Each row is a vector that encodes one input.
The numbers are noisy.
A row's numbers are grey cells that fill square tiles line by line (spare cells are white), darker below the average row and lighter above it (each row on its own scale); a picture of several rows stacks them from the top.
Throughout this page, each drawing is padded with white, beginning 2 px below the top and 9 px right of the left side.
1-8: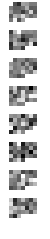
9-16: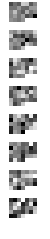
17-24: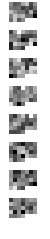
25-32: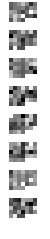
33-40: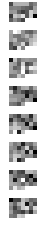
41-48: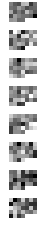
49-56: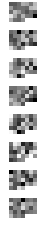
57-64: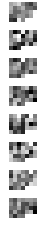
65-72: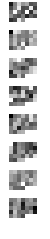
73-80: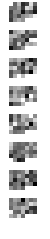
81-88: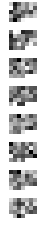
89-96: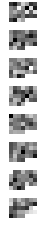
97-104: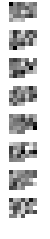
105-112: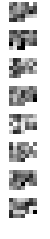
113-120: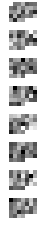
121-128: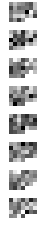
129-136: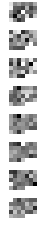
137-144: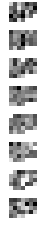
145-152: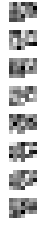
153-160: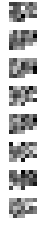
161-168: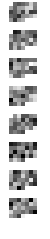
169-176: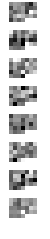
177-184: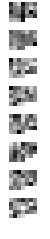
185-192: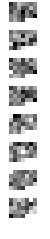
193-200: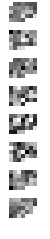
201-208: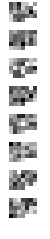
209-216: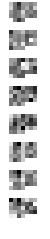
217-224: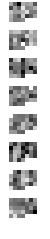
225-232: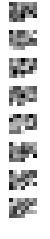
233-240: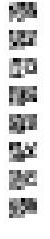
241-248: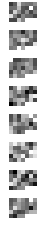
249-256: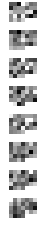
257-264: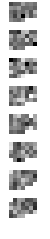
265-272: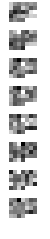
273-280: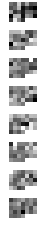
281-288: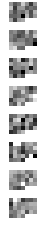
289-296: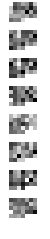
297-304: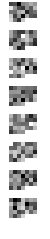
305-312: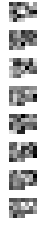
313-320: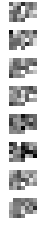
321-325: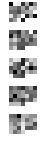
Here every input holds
one of 10 labels, together with either a fixed value, or three true/false values.
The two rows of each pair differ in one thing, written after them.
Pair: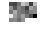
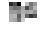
the label
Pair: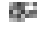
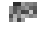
one of the three true/false values
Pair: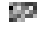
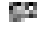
one of the three true/false values
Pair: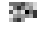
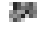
the label
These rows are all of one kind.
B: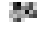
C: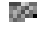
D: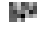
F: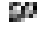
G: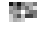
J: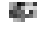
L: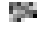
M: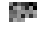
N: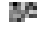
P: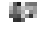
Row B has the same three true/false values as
G, J and M.
